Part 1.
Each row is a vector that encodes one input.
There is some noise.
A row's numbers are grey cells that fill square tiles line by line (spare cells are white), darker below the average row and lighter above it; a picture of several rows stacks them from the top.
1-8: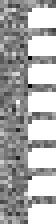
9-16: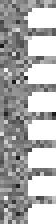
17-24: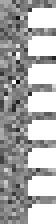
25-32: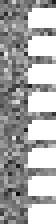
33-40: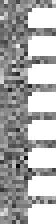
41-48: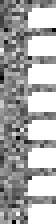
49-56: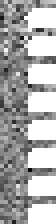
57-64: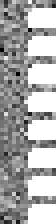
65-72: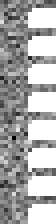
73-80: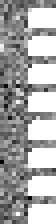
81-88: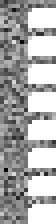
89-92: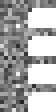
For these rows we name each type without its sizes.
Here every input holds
a point on a line and a node of a tree, together with either a fixed value, or a node of a tree.
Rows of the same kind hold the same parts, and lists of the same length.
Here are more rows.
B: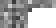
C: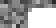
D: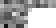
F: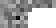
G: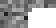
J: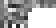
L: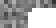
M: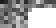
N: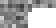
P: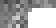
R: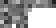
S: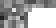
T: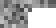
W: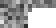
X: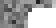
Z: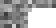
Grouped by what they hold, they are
B, C, D, M, P, X
F, G, J, L, N, R, S, T, W, Z

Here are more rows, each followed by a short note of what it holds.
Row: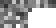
a point on a line and a node of each of two trees
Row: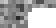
a point on a line and a node of a tree
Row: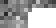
a point on a line and a node of a tree
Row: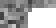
a point on a line and a node of each of two trees
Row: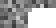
a point on a line and a node of a tree
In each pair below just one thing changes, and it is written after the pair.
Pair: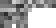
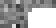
the node of the tree
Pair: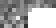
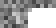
the place on the line
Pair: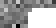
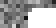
the node of the tree
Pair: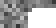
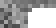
the node of the tree
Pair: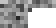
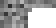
the node of the tree
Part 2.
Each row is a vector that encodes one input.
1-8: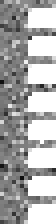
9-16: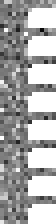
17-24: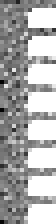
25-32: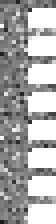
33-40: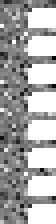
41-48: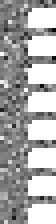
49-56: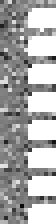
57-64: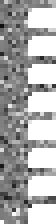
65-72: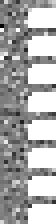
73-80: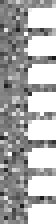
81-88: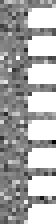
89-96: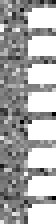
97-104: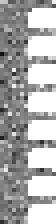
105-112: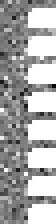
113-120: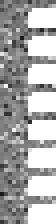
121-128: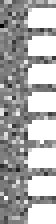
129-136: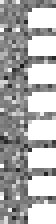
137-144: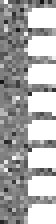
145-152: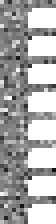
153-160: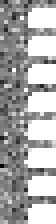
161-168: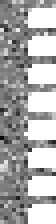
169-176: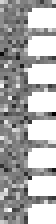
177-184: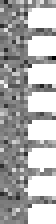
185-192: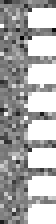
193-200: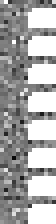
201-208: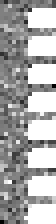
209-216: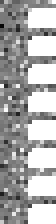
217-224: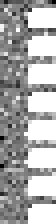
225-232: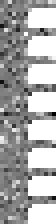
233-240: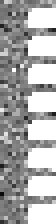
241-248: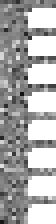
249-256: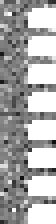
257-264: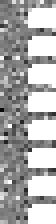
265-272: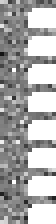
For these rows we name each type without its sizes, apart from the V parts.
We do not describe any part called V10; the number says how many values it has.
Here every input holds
a point on a line, together with either three true/false values, or a value of V10.
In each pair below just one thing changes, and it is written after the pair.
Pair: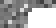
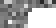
the place on the line
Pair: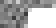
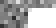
the place on the line
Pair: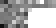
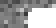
the value of V10
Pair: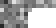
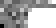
the place on the line
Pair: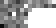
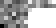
the value of V10
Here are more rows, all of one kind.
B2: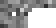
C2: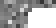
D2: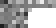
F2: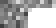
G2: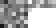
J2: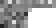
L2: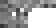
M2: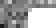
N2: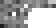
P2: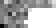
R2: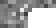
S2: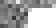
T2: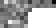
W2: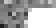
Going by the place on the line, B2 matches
J2, S2 and T2.
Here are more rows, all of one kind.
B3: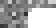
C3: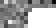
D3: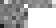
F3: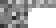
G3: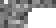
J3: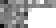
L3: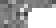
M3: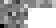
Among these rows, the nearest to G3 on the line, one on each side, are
B3 and D3.
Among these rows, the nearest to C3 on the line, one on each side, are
B3 and F3.
